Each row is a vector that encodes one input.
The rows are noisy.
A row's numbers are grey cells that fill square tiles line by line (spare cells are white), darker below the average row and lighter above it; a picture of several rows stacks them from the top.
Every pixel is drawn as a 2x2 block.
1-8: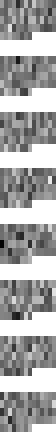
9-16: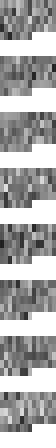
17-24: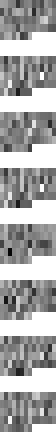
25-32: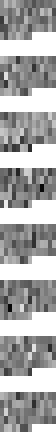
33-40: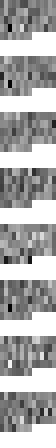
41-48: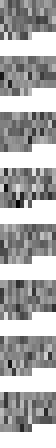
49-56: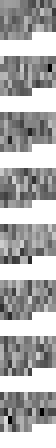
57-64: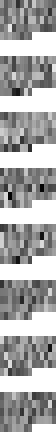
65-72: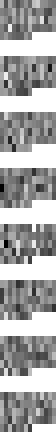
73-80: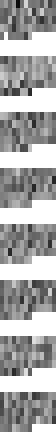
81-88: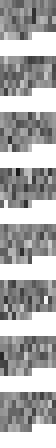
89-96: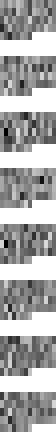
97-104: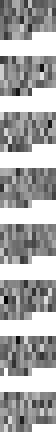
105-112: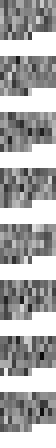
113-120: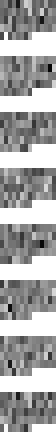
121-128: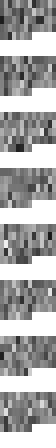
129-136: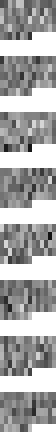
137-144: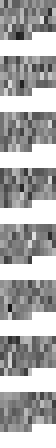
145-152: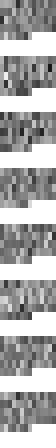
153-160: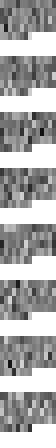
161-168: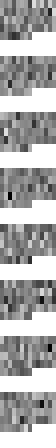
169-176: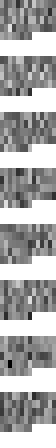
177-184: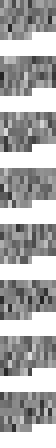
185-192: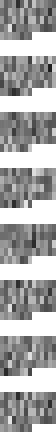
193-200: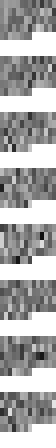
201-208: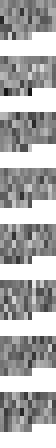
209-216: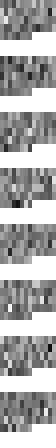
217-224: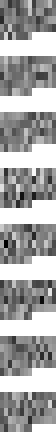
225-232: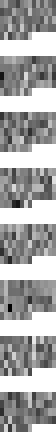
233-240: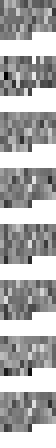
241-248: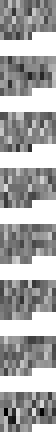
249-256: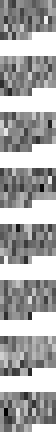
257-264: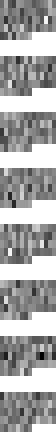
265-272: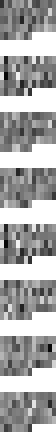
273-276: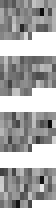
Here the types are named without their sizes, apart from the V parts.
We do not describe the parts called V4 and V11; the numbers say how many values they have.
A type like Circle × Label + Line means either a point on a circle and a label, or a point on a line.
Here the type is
(Label + Line × V11) × V4.
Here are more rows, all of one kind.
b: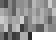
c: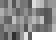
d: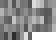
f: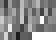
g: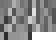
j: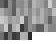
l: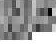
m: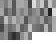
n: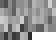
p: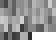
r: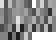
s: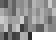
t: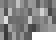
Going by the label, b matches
j, n, p and s.
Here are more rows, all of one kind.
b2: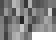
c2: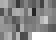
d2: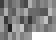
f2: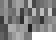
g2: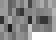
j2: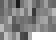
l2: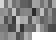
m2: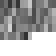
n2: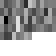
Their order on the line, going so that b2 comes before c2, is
f2, n2, m2, b2, d2, j2, c2, l2, g2.
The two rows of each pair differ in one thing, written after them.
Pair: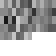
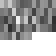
the value of V11
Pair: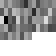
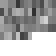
the value of V4
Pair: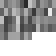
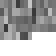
the value of V4
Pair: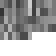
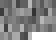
the value of V11
